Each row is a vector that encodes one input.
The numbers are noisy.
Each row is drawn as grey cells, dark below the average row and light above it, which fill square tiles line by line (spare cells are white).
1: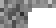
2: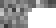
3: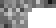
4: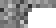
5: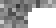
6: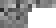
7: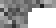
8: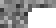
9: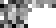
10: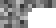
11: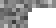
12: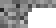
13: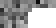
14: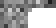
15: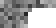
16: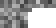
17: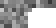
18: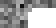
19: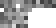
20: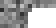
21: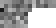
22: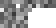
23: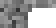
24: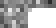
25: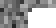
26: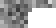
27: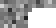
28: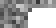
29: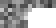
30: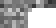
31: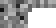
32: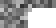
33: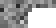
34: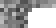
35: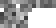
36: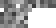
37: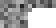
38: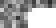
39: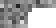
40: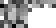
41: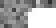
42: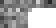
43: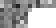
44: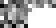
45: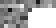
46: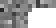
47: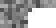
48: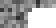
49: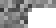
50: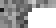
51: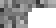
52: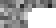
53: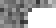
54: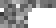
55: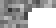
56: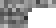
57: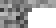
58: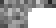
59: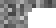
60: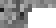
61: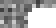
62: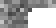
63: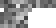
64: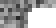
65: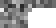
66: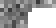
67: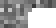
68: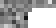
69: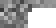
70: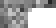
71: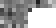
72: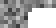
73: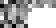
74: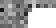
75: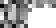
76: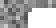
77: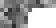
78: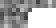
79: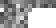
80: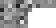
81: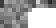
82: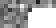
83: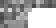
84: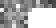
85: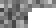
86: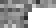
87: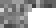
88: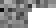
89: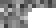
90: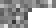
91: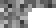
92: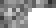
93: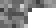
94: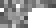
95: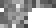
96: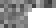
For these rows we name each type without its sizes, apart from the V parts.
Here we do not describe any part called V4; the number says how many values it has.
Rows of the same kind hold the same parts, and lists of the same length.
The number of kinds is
3.
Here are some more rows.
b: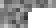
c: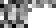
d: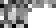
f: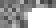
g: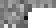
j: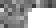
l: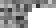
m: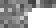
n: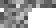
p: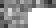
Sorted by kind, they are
b, g, l
c, d
f, j, m, n, p

